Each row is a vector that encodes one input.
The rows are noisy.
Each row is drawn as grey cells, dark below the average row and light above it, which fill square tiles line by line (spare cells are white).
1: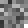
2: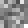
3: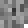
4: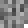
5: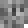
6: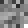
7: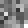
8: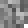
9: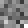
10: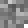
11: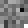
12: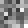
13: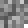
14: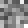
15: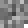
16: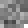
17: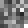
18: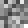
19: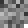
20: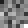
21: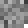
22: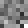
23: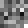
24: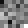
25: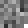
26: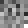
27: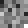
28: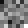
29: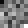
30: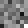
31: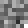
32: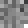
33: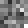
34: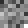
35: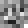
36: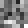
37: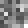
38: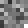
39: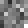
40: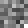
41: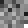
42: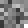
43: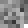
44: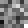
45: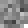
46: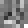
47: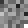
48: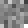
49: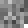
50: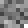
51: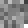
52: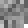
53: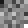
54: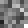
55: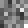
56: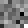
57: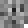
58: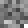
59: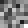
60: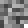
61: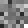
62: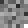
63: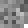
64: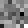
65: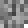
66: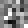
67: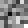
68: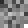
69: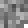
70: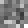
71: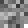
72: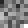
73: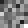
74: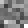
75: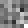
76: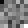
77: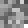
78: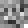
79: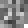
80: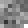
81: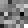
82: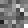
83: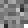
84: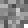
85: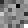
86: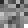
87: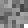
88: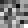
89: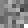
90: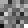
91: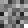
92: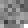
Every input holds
either one of 9 labels, or a point on a 5-point line, or a point on a 9-point line.
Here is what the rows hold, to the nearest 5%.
About 40% of them hold one of 9 labels. About 25% of them hold a point on a 5-point line. The rest hold a point on a 9-point line.
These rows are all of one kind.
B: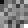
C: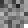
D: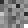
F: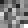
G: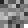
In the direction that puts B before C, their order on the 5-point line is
B, F, C, G, D.
